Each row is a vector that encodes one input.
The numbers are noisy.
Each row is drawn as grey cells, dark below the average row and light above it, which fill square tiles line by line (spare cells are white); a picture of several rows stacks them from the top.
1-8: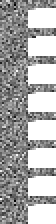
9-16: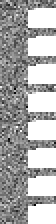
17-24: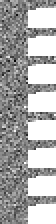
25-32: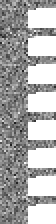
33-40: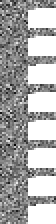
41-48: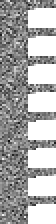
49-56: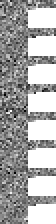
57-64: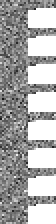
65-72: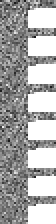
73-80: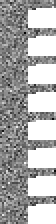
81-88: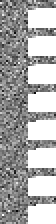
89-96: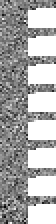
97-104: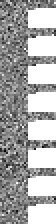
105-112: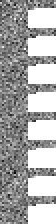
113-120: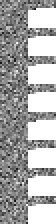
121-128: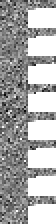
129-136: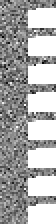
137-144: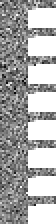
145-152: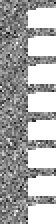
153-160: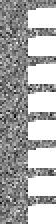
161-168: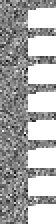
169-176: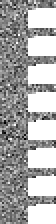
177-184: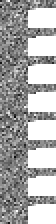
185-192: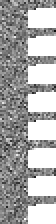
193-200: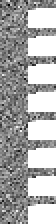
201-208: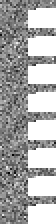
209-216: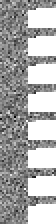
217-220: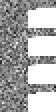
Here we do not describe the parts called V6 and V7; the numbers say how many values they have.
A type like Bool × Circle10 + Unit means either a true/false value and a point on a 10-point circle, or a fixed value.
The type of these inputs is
Line4 × V6 × V7 + List2(Line5).
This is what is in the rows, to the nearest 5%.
About 40% of them hold a point on a 4-point line, a value of V6 and a value of V7. The rest are lists of up to two points on a 5-point line: about 5% of all rows are empty, 30% hold one and 25% two.
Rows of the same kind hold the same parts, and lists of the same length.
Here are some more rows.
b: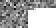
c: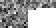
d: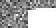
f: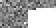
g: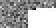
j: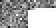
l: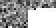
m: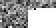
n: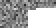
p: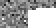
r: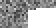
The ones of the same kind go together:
b, d, j
c, l, m
f, n, r
g, p

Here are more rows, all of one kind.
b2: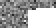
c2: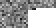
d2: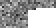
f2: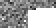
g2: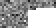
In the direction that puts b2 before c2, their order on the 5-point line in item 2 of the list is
f2, b2, c2, g2, d2.
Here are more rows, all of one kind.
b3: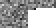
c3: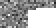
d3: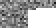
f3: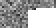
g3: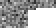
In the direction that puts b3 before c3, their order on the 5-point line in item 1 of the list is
f3, b3, d3, g3, c3.
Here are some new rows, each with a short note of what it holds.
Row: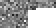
a list of two items
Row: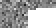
a list of one item
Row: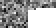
the empty list
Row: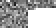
a point on a 4-point line, a value of V6 and a value of V7
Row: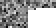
the empty list
